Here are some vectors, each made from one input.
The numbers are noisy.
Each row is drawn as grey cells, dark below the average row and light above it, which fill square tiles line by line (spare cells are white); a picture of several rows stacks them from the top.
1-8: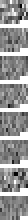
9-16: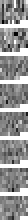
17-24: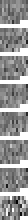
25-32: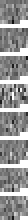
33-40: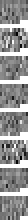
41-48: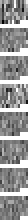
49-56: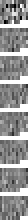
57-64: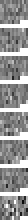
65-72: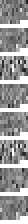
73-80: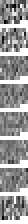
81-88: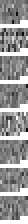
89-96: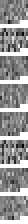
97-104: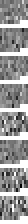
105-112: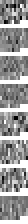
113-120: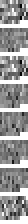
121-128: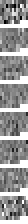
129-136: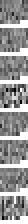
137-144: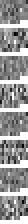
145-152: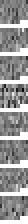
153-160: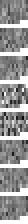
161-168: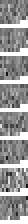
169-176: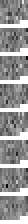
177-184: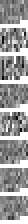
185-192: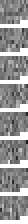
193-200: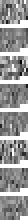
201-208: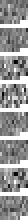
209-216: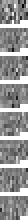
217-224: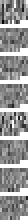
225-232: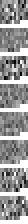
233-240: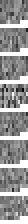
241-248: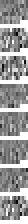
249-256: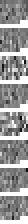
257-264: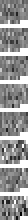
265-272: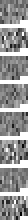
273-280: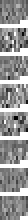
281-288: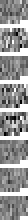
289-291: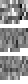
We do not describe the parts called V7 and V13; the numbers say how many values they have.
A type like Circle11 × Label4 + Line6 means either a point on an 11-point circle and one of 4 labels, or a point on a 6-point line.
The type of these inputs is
Label12 + (Line6 + V7) × V13.
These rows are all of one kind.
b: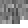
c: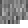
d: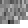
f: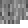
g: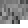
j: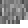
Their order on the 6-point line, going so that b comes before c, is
b, g, j, c, f, d.
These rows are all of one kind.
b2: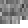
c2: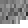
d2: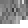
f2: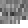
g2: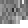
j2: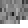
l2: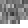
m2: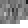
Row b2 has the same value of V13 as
d2 and g2.
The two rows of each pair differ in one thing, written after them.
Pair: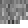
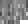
the place on the 6-point line
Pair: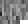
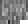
the place on the 6-point line
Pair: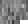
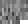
the place on the 6-point line
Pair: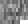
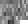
the place on the 6-point line
